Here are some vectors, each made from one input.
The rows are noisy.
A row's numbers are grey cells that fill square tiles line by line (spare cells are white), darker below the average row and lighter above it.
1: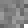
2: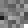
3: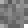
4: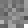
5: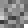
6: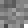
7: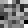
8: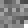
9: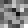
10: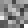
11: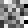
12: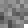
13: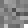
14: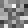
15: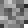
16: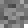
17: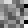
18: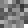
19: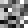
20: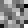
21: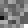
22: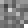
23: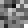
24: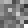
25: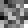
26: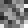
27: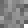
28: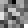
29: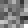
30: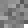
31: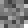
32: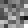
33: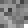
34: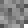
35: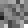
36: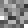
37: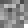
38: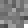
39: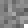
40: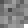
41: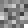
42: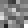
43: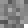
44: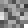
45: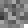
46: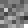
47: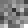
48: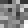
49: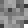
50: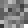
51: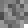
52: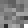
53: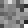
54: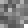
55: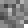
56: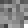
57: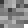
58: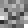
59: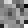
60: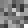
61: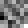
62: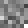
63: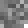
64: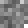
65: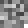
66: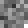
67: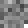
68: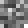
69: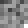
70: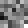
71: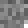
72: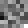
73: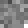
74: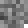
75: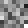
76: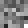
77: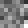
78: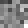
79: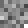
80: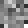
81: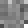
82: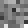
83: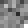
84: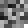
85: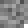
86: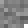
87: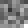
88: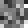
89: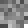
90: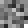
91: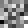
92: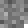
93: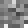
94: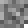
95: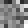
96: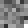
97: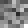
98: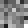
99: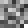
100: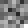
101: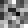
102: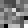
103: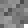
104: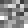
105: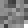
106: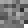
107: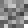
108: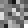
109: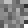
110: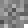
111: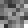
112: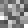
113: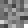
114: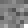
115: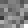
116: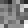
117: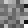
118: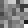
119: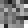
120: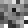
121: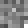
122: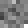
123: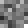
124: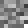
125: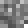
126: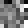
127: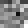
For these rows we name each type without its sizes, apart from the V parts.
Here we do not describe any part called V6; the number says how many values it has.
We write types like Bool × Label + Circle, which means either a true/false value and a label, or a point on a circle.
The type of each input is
(Bool × Bool × Bool + V6) × Tree.
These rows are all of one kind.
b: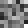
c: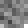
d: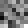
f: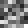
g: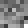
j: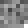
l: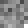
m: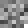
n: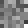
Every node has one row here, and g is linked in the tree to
b and j.
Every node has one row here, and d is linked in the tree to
f.
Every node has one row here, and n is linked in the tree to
c.
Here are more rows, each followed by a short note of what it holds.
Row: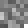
a node of a tree and a value of V6
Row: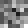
a node of a tree and a value of V6
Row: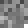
a node of a tree and three true/false values
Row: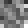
a node of a tree and three true/false values
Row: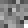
a node of a tree and a value of V6
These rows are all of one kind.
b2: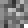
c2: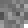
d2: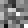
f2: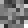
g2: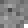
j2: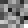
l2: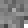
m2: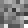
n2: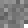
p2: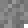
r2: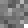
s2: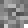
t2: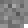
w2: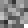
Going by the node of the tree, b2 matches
d2, r2 and t2.
